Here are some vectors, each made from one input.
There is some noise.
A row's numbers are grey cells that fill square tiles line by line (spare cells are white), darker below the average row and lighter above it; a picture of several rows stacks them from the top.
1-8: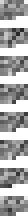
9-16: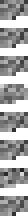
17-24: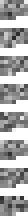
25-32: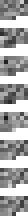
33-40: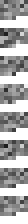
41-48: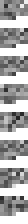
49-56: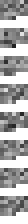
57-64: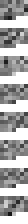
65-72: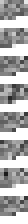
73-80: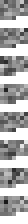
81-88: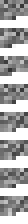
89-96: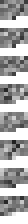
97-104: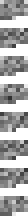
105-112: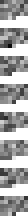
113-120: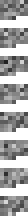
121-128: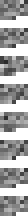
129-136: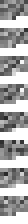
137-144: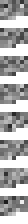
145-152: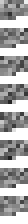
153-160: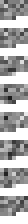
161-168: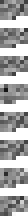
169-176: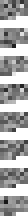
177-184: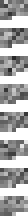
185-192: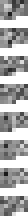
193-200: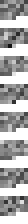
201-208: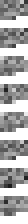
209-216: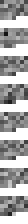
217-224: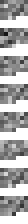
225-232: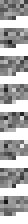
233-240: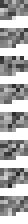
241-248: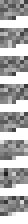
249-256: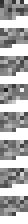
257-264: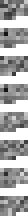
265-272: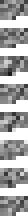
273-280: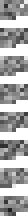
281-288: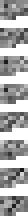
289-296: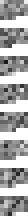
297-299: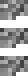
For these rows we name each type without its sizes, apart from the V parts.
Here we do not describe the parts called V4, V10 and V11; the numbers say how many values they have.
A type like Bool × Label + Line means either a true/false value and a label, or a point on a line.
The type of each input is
List(Circle) + Tree × V4 + V10 × V11.
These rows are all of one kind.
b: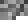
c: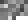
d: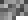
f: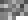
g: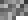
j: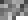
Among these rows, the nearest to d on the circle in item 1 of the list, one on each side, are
b and g.
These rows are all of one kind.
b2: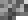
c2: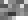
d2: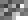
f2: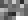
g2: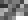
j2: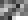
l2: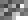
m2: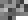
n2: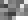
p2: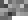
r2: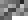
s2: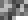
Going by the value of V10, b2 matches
c2, n2 and s2.
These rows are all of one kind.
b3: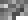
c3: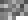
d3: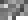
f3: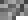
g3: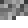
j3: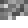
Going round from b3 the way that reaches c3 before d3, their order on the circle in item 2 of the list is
b3, j3, c3, f3, g3, d3.
